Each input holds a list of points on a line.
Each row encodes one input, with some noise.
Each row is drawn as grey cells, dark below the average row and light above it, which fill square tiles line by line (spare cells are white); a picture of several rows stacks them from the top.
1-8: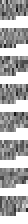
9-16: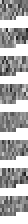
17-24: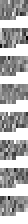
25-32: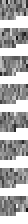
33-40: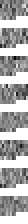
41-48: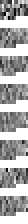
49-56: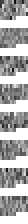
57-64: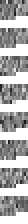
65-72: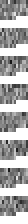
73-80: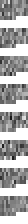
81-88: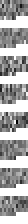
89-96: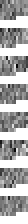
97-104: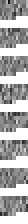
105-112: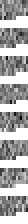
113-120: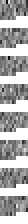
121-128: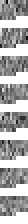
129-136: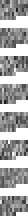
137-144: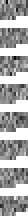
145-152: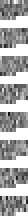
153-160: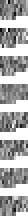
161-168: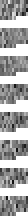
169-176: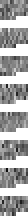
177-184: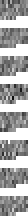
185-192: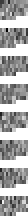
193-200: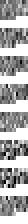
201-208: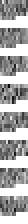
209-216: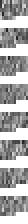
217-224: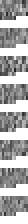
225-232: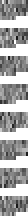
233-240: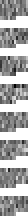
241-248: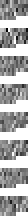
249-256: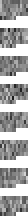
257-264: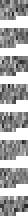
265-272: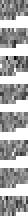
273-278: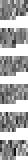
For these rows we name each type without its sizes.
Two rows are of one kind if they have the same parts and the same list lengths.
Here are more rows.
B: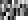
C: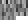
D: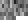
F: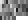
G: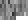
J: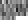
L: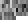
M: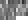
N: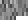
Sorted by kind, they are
B
C, D, F, J, L
G, N
M

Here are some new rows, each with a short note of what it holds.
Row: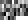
the empty list
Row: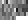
a list of one item
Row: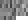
a list of three items
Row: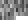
a list of one item
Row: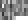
a list of three items
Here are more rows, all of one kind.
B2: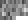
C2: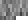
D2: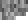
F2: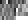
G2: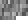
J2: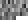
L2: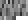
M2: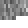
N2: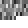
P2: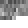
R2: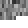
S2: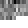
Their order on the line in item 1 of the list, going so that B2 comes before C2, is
J2, N2, L2, R2, S2, F2, B2, P2, C2, M2, G2, D2.
